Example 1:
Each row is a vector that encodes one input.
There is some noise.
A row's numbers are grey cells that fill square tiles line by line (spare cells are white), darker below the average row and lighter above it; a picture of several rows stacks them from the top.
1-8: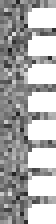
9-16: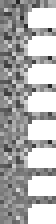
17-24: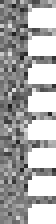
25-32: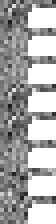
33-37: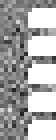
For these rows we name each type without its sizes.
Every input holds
a node of a tree.
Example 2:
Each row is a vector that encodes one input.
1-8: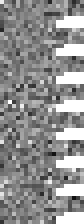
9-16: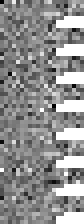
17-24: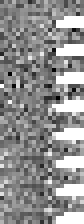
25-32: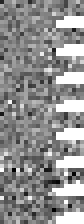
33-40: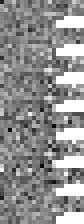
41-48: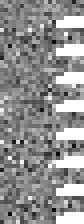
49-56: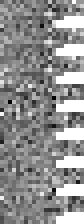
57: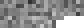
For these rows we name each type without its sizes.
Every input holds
a point on a line.
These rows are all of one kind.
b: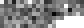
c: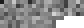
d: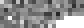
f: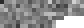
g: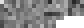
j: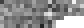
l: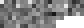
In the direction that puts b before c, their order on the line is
b, l, g, d, c, f, j.
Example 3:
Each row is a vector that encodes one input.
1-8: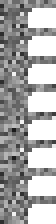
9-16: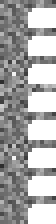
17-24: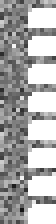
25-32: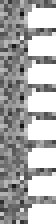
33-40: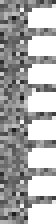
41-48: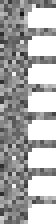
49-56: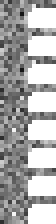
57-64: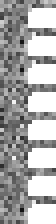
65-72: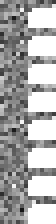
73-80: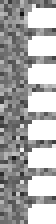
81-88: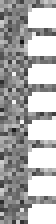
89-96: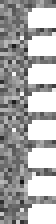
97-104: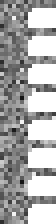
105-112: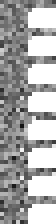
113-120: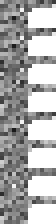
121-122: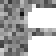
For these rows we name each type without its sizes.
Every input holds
a label.
